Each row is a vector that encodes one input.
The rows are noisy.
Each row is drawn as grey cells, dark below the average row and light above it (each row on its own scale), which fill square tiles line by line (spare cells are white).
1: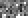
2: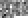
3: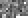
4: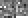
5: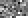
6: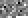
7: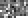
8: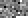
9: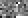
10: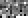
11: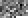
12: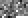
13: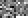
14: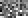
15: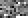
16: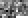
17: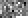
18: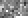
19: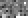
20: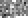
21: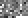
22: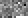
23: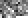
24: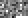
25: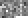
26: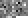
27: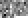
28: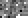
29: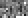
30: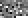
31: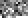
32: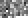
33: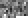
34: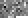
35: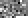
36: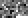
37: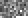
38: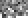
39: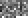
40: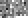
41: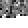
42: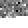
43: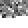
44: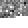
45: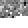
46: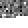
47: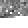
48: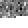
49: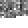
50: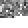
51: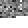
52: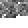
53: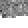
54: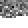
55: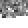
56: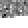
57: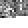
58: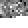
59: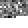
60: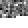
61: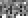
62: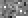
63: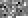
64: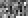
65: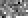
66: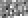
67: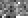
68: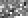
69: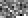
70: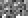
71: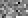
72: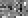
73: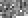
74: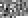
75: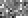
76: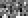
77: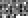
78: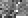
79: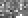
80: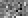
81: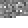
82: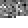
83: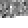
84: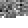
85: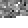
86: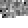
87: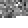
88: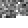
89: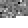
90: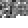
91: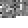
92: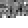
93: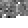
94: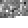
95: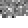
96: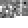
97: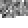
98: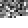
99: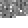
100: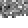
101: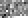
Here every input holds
a point on a 7-point line and three true/false values.
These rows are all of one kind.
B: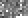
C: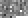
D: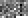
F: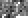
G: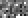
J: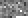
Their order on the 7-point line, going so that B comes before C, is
G, D, F, B, J, C.
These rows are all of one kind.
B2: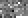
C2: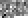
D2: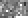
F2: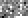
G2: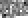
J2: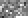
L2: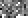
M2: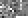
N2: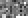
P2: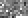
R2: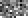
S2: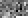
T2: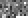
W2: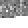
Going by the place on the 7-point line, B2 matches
D2, G2, J2 and W2.
